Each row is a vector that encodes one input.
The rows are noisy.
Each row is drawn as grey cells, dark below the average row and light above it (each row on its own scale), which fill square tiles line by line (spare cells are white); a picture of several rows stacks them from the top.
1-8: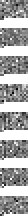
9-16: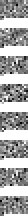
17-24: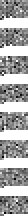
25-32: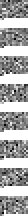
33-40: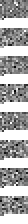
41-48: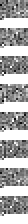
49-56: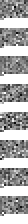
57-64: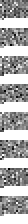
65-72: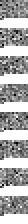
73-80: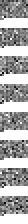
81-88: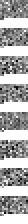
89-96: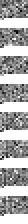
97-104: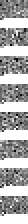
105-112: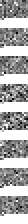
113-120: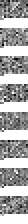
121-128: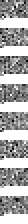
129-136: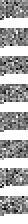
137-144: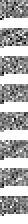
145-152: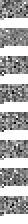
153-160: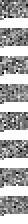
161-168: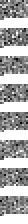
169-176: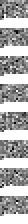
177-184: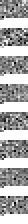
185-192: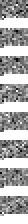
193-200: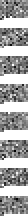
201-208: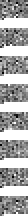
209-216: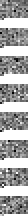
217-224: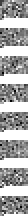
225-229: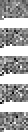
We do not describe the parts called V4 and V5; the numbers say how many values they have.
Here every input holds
one of 7 labels, together with either one of 9 labels, or a value of V4 and a value of V5.
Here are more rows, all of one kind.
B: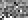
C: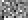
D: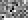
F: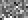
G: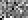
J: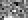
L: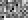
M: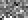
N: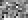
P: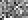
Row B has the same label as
F, G, M and P.
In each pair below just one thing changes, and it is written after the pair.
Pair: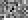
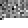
the label
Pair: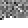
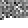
the value of V5
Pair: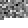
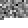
the value of V5
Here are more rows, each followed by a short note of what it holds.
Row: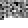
one of 7 labels, a value of V4 and a value of V5
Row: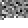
one of 7 labels and one of 9 labels
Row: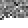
one of 7 labels, a value of V4 and a value of V5
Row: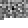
one of 7 labels, a value of V4 and a value of V5
